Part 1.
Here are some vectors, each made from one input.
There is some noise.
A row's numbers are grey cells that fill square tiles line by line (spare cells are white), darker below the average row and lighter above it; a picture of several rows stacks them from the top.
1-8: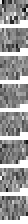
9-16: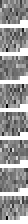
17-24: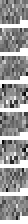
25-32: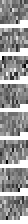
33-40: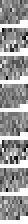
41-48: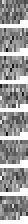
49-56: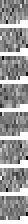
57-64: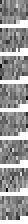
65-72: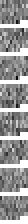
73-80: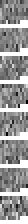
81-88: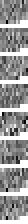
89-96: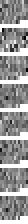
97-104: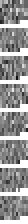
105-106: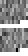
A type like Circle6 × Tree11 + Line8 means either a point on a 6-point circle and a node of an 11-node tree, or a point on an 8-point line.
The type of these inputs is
List3(Line9).
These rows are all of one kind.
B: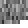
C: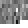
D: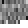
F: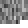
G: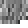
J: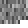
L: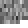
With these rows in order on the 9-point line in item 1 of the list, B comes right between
C and J.
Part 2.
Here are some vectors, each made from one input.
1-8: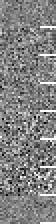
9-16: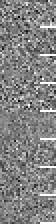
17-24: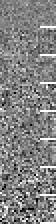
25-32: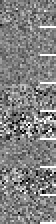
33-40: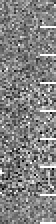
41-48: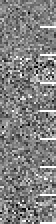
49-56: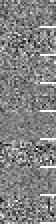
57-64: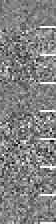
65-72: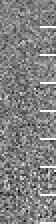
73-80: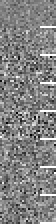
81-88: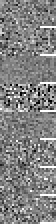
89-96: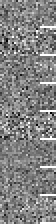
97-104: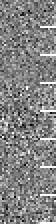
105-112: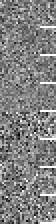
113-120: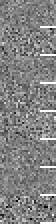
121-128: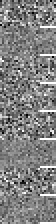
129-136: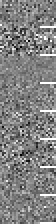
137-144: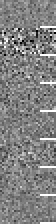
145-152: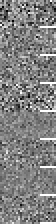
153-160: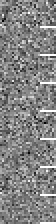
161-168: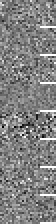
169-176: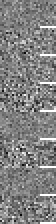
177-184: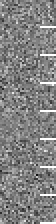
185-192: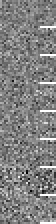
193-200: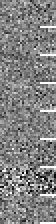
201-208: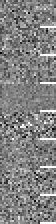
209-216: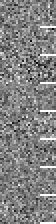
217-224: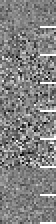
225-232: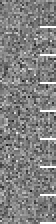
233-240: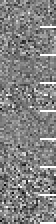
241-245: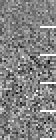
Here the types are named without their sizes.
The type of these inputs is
(Bool × Bool × Bool × Tree + Unit) × Label.
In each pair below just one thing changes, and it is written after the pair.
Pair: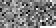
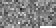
one of the three true/false values
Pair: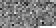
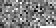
the label
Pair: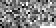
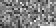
one of the three true/false values
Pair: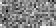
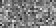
the label
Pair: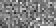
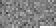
the label
